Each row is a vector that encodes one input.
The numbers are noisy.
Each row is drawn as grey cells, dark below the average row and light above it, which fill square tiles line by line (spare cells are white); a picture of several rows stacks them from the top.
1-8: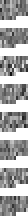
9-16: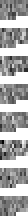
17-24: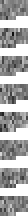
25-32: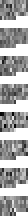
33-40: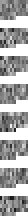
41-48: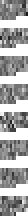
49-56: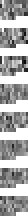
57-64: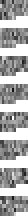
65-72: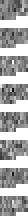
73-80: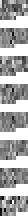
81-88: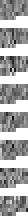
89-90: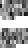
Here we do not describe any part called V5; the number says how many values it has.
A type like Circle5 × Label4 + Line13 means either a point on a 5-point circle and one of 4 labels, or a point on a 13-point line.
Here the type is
Bool × Line4 × (Unit + V5 × V5).
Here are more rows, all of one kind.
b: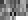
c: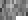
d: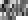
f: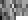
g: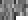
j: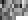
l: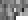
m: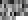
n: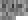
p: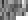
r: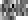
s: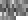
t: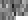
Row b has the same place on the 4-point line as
c, l and m.
